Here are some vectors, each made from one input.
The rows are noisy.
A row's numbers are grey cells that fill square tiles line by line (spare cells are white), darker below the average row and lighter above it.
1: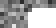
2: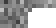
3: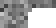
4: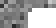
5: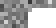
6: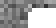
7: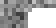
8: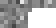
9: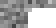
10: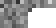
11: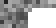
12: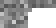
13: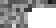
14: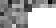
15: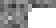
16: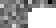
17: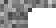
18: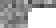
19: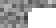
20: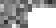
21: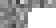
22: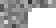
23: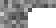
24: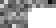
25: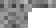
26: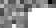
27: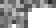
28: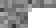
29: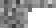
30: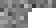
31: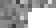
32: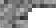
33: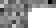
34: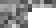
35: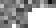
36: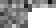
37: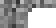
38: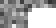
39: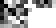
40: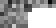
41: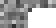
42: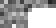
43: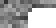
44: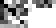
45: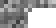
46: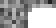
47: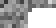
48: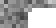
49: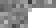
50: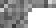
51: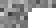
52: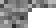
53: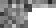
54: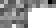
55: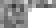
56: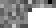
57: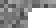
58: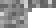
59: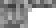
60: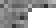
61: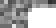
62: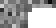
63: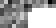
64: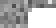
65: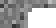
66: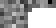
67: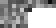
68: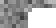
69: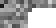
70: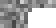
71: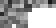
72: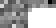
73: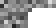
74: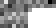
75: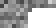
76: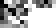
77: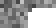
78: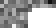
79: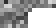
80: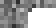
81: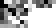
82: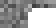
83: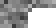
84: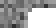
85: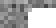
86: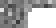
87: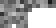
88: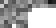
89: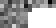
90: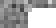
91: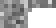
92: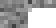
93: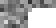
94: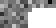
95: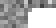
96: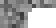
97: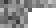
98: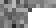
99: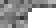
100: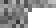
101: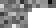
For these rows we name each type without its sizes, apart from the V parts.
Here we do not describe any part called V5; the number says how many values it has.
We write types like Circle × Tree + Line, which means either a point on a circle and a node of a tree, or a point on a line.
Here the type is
List(Bool × V5).
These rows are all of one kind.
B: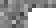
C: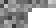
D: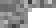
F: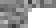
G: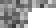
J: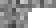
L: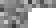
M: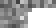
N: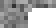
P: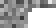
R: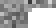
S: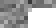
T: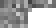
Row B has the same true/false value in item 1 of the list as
C and P.
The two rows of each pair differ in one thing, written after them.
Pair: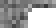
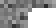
the value of V5 in item 2 of the list
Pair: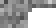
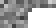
the value of V5 in item 2 of the list
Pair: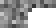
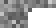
the value of V5 in item 2 of the list
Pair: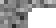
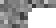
the value of V5 in item 2 of the list
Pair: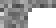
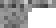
the value of V5 in item 1 of the list
